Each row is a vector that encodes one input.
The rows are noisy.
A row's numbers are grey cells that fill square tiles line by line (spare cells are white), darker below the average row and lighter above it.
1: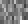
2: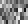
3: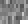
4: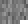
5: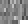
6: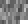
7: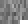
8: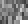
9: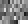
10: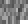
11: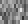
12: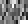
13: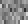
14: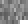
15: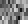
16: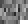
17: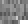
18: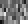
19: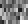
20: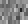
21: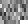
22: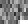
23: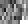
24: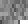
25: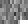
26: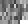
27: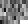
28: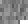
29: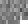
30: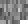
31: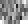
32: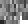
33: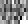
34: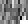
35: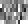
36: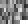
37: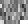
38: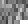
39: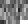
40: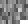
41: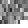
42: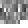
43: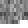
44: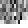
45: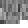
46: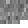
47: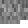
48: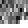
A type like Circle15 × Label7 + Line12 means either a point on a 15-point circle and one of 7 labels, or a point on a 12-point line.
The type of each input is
List2(Line5).
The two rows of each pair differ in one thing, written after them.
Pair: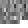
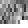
the place on the 5-point line in item 2 of the list
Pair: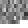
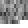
the place on the 5-point line in item 1 of the list
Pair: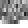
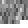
the place on the 5-point line in item 1 of the list
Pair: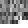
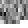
the place on the 5-point line in item 2 of the list
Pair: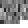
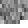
the place on the 5-point line in item 2 of the list
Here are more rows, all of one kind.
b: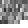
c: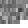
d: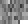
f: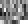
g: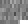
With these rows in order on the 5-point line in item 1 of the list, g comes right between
c and f.
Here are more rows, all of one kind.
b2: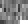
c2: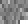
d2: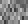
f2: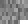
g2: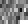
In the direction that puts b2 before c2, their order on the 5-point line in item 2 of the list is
f2, b2, d2, c2, g2.
